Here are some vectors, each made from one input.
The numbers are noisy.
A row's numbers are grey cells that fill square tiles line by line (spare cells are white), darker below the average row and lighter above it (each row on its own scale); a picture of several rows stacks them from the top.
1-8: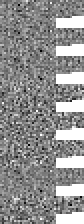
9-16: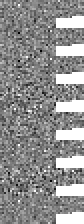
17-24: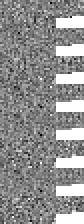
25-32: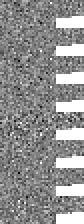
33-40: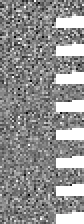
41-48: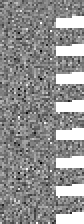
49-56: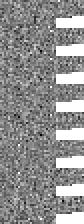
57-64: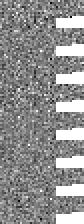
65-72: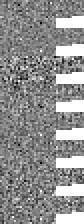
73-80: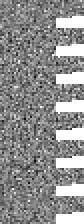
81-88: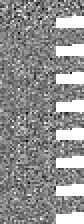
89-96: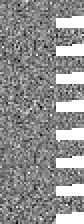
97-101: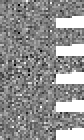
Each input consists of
a point on each of two 3-point lines, together with either a point on a 6-point circle and a true/false value, or a fixed value.
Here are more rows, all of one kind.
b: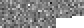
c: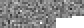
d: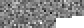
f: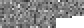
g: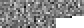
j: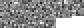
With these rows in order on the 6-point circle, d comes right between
b and f.
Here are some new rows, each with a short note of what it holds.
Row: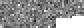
a point on a 6-point circle, a point on each of two 3-point lines and a true/false value
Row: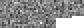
a point on a 6-point circle, a point on each of two 3-point lines and a true/false value
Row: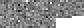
a point on each of two 3-point lines
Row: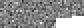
a point on a 6-point circle, a point on each of two 3-point lines and a true/false value
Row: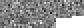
a point on a 6-point circle, a point on each of two 3-point lines and a true/false value
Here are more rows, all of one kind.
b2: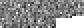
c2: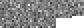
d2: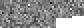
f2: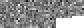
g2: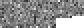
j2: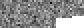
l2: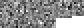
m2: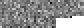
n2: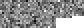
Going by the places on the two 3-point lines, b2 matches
c2, d2 and f2.
